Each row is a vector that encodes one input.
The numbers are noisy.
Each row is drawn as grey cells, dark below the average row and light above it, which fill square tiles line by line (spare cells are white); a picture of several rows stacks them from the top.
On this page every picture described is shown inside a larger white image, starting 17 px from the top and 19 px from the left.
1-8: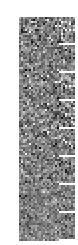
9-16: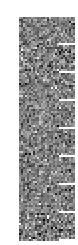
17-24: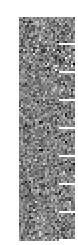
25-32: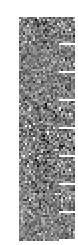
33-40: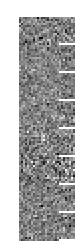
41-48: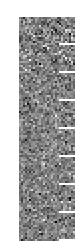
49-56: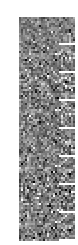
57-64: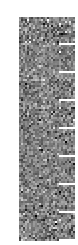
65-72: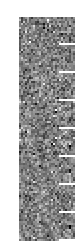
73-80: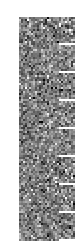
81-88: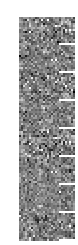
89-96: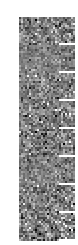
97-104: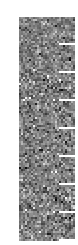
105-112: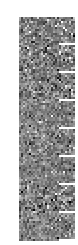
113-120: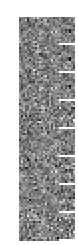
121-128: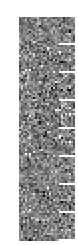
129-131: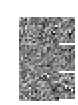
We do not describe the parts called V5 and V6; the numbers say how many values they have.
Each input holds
a node of a 7-node tree, together with either a true/false value and a value of V5, or a value of V6.
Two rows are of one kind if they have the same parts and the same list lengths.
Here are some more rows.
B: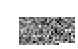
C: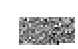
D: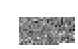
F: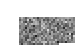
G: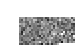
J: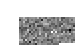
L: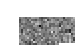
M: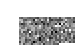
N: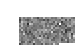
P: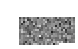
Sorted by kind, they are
B, C, M
D, F, G, J, L, N, P

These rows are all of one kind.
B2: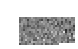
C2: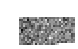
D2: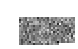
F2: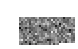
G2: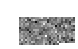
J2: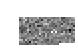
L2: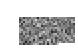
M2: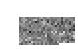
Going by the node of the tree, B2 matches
G2 and M2.
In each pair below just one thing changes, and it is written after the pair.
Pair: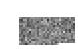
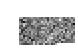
the true/false value
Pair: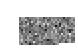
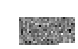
the true/false value
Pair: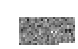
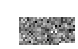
the value of V5
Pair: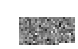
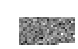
the node of the tree
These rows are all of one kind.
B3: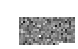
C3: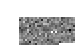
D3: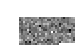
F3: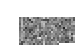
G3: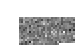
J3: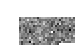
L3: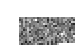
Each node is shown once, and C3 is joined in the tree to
D3 and G3.
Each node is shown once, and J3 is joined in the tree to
F3.
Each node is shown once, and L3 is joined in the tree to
B3 and G3.
